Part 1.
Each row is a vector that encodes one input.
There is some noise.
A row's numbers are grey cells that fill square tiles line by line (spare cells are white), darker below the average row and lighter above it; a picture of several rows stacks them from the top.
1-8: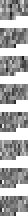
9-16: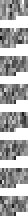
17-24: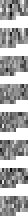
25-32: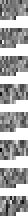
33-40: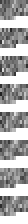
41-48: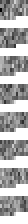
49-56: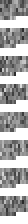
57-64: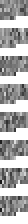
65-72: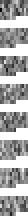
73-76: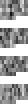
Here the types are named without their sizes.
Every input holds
a label.
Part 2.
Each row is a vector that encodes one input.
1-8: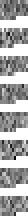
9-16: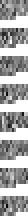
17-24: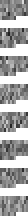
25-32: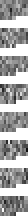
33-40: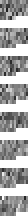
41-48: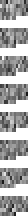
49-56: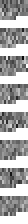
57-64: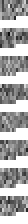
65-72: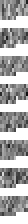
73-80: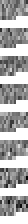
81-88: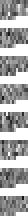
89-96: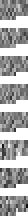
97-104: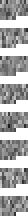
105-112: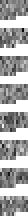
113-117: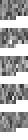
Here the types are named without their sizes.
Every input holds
a point on a line.
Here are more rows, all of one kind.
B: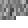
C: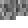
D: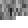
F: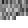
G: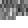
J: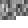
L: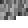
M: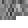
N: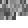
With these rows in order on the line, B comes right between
F and J.
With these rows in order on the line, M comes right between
D and F.
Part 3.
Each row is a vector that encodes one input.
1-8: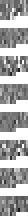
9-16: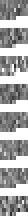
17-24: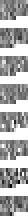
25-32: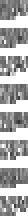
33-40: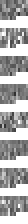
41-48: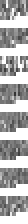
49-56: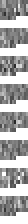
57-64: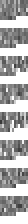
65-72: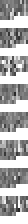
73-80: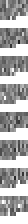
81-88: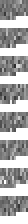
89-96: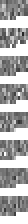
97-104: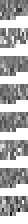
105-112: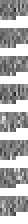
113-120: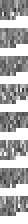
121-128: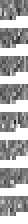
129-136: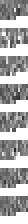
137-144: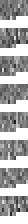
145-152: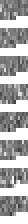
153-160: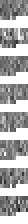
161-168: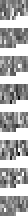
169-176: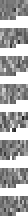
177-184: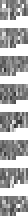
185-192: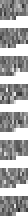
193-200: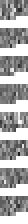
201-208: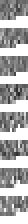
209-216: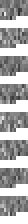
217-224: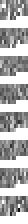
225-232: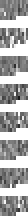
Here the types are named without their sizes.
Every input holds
four true/false values.
